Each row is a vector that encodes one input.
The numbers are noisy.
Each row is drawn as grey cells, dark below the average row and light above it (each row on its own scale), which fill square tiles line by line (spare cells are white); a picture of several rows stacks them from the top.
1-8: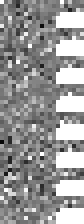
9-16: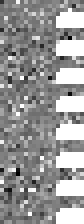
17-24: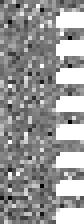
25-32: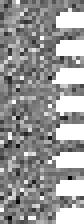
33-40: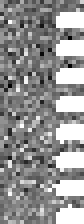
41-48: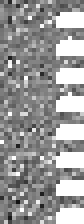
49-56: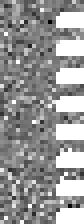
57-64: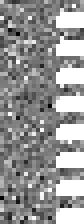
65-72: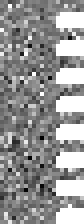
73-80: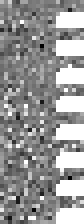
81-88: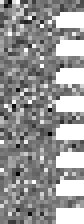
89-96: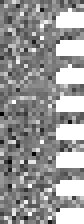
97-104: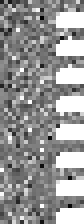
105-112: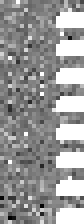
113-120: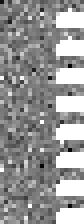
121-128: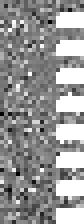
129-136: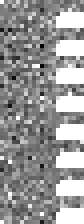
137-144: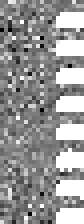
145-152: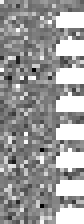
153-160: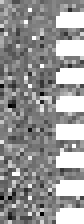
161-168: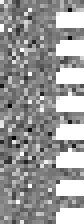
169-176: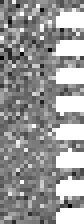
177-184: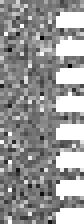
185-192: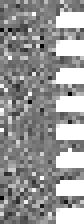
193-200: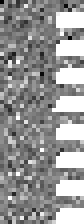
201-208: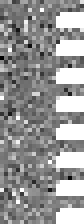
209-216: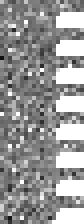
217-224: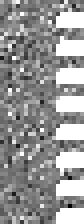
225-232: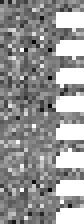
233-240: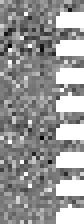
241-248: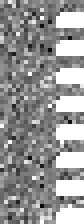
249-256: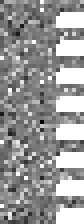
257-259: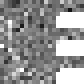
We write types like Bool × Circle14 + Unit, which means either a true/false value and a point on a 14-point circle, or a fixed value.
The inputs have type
(Circle11 + Unit) × List2(Line5).
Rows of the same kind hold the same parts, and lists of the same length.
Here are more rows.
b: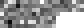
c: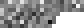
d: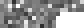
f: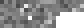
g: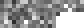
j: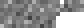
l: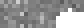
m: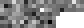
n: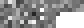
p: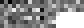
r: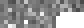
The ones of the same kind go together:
b
c, m
d, l
f, p
g, j, r
n

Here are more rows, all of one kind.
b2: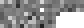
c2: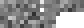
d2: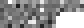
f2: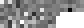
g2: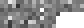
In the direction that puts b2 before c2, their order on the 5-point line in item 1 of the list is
f2, b2, d2, g2, c2.
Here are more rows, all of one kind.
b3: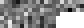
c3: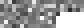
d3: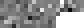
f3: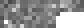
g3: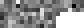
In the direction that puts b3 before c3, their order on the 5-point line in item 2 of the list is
b3, d3, g3, f3, c3.
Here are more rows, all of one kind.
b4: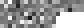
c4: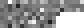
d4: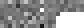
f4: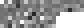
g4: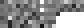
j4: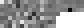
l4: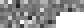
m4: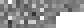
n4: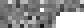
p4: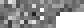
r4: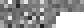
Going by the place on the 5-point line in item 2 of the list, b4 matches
d4, g4 and r4.
